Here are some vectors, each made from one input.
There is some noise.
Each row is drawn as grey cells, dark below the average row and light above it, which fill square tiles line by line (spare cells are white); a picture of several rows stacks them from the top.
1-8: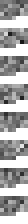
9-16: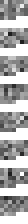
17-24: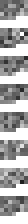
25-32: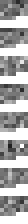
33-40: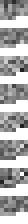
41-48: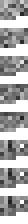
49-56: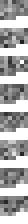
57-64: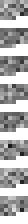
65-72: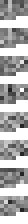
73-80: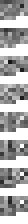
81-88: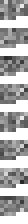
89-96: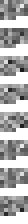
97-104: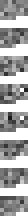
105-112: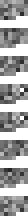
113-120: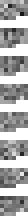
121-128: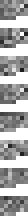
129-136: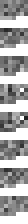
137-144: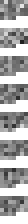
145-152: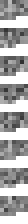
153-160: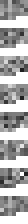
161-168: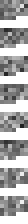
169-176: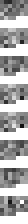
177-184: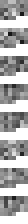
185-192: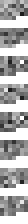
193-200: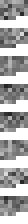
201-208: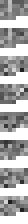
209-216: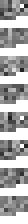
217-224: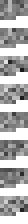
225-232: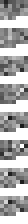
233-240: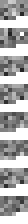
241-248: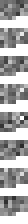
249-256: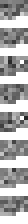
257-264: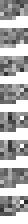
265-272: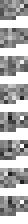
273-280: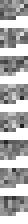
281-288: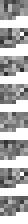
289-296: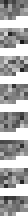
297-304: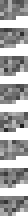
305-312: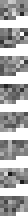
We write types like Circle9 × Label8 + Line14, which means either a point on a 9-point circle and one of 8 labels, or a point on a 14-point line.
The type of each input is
Bool × Bool × Bool + Line13.
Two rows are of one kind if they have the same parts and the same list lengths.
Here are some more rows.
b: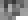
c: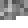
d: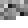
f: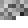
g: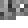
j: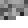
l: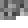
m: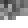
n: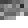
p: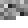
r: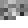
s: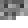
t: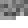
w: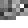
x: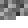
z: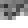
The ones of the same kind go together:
b, c, l, m, n, s, t, x, z
d, f, g, j, p, r, w

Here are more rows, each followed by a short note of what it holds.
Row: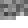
a point on a 13-point line
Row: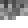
a point on a 13-point line
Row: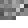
three true/false values
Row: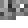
three true/false values
